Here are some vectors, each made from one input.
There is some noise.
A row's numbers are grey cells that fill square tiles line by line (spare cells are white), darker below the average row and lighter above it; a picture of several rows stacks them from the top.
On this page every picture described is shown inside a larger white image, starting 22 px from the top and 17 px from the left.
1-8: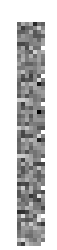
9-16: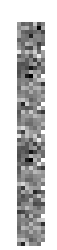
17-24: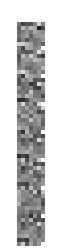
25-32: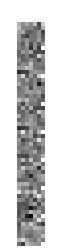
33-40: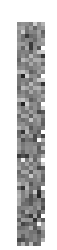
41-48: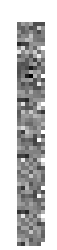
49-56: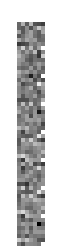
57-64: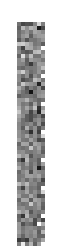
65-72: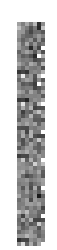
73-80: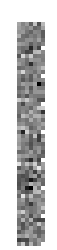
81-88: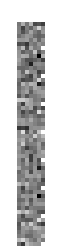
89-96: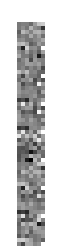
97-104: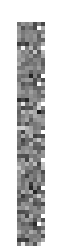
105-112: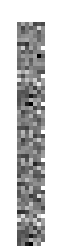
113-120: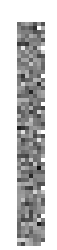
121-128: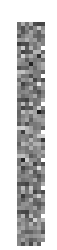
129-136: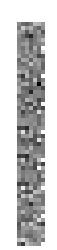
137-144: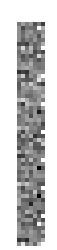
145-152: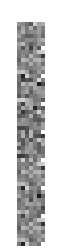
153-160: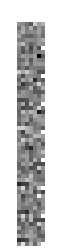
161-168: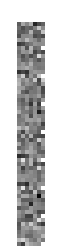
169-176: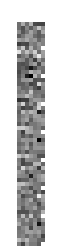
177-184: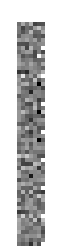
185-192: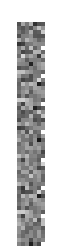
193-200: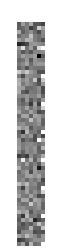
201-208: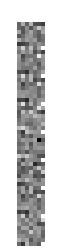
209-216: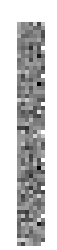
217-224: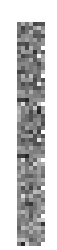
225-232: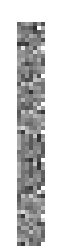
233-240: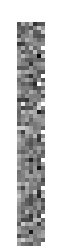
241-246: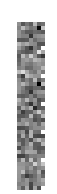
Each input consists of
either a point on each of two 6-point lines, or a list of up to two points on a 6-point circle.
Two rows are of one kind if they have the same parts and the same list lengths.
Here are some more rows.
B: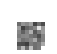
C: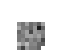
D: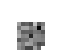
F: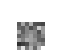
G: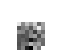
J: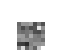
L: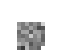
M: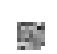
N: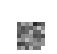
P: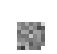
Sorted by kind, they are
B, F, J, N
C, L, M, P
D
G

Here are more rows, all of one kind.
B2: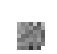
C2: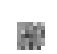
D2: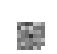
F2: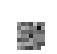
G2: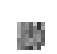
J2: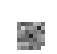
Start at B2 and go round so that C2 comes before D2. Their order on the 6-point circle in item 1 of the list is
B2, C2, D2, J2, F2, G2.
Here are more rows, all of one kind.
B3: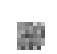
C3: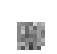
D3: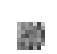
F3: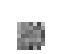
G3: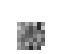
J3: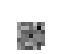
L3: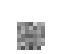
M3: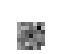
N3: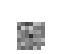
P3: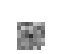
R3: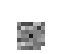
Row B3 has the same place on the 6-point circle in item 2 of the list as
D3, J3 and P3.
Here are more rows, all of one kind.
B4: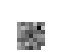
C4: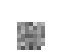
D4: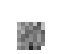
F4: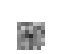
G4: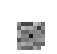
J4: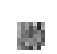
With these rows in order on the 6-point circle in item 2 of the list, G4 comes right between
C4 and J4.
